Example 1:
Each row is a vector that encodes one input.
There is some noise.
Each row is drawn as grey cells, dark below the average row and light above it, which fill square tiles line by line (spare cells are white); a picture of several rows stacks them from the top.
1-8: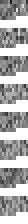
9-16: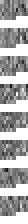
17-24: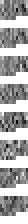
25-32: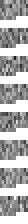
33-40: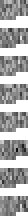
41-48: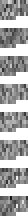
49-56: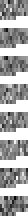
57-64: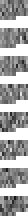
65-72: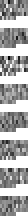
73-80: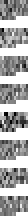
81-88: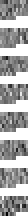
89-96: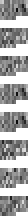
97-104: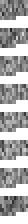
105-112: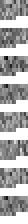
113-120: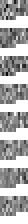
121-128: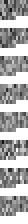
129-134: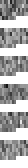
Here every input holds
either a point on an 11-point circle, or three true/false values.
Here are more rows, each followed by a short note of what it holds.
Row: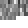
three true/false values
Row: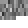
three true/false values
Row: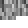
a point on an 11-point circle
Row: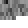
three true/false values
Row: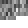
three true/false values
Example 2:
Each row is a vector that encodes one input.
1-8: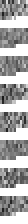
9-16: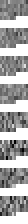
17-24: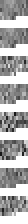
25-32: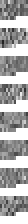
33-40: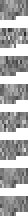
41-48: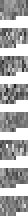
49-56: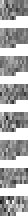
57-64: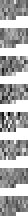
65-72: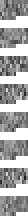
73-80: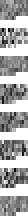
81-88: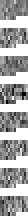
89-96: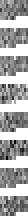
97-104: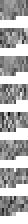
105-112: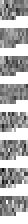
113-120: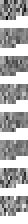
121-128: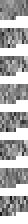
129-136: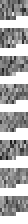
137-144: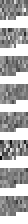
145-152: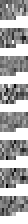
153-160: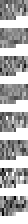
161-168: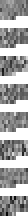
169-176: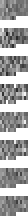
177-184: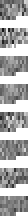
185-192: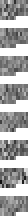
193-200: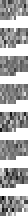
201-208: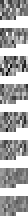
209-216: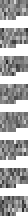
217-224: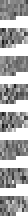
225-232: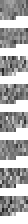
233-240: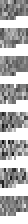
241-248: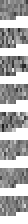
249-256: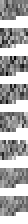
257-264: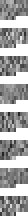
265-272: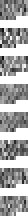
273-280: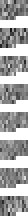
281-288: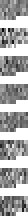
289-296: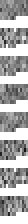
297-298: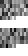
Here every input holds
either a point on an 11-point circle, or three true/false values.
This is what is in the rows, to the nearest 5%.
About 40% of them hold a point on an 11-point circle. The rest hold three true/false values.
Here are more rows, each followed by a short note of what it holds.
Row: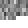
three true/false values
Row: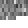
three true/false values
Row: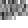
a point on an 11-point circle
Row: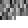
a point on an 11-point circle
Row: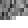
a point on an 11-point circle
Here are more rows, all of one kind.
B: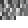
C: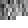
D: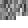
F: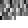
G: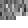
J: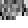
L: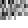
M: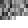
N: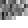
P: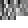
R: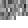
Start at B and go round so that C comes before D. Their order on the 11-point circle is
B, P, C, J, G, D, R, L, N, M, F.
